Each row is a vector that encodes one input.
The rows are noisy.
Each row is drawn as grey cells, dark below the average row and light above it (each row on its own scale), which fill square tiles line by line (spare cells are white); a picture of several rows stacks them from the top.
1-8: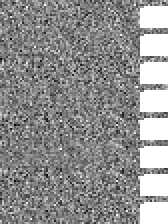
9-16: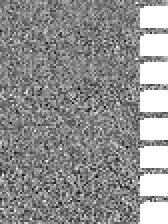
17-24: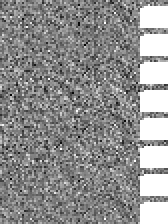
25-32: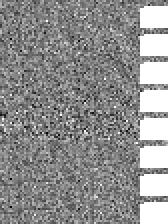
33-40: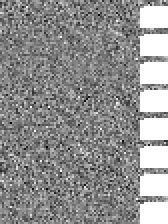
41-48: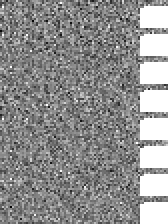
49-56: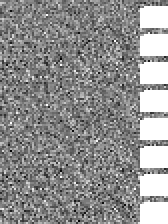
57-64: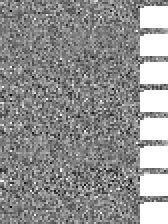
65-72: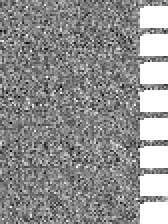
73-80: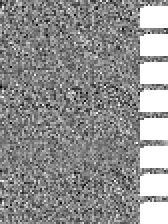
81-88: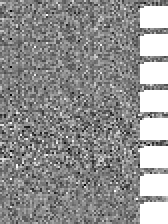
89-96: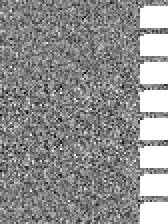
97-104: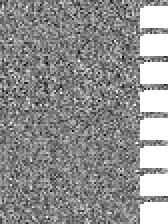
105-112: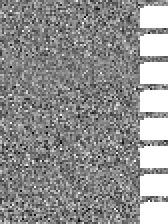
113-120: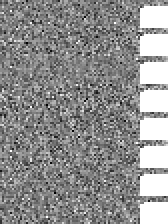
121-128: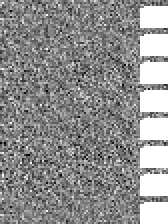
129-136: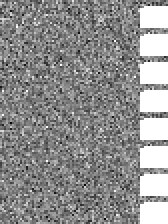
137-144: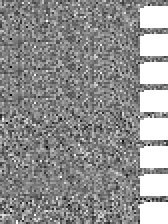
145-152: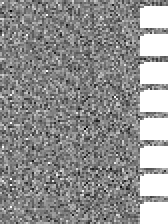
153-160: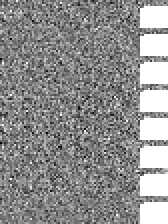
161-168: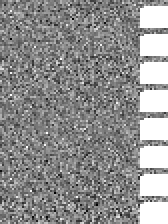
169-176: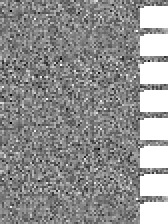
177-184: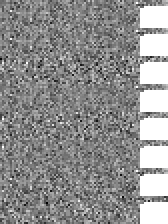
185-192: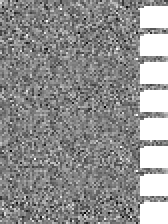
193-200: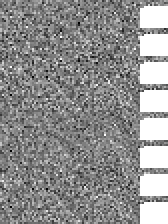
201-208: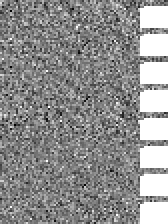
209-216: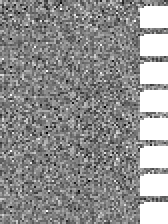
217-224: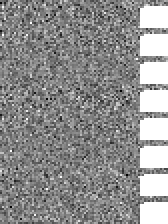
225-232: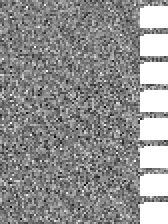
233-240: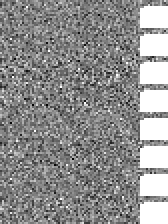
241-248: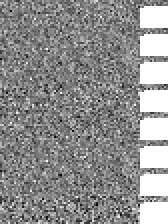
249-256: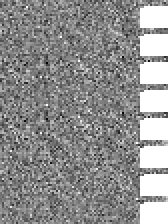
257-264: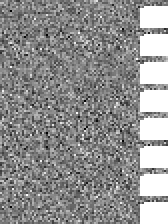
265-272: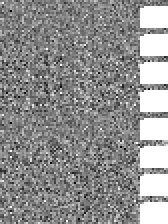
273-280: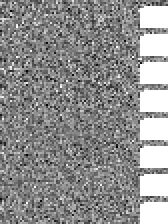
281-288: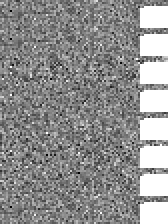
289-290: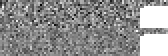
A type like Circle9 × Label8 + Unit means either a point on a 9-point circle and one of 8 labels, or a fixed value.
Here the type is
(Circle17 + Unit) × Line5 + Line18.
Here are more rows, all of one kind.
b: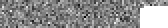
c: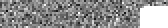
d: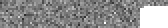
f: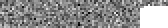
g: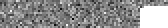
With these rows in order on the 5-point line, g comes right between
c and d.
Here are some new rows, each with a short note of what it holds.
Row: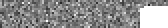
a point on an 18-point line
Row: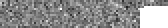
a point on an 18-point line
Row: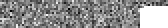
a point on an 18-point line
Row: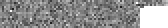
a point on a 5-point line
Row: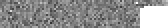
a point on a 5-point line
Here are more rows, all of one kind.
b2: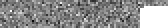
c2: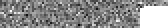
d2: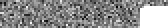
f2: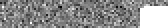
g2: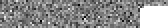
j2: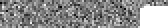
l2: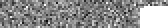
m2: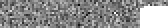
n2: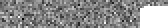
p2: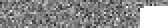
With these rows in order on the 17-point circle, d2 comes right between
j2 and l2.
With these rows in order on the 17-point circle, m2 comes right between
l2 and n2.
